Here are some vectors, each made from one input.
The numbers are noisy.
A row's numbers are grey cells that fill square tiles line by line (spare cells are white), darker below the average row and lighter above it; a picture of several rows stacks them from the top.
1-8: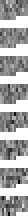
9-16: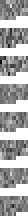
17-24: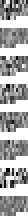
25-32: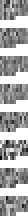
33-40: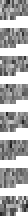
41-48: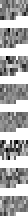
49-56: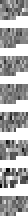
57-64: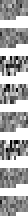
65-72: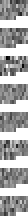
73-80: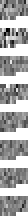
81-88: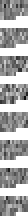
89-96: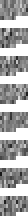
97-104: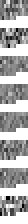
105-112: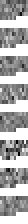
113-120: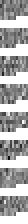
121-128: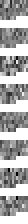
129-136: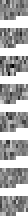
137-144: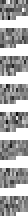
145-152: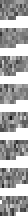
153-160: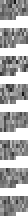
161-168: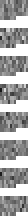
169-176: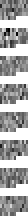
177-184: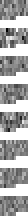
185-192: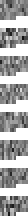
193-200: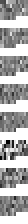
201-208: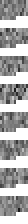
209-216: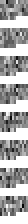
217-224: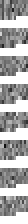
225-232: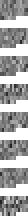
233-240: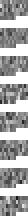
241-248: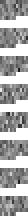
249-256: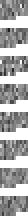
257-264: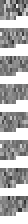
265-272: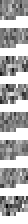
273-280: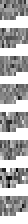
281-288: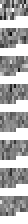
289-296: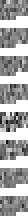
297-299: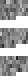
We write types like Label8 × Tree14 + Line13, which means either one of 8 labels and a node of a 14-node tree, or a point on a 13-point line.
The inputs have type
(Line3 × Line5 + Line13) × Line13.
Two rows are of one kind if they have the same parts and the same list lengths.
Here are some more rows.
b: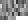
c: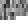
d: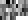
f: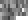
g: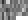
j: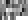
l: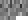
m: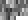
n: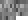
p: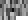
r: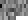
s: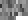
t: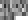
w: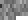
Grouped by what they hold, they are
b, c, f, j, m, n, t
d, g, l, p, r, s, w

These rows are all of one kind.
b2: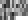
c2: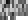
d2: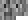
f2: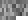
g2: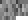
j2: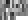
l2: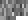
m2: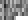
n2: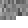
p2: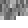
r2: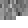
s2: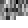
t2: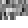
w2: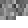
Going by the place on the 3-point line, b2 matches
c2, d2, j2 and p2.
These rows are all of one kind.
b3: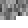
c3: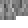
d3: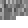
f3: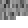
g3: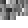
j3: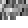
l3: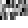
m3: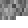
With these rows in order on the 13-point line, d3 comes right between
c3 and g3.
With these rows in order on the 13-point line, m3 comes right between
b3 and l3.
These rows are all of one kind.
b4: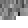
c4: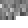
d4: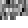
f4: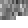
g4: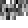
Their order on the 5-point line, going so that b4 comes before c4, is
g4, d4, b4, c4, f4.
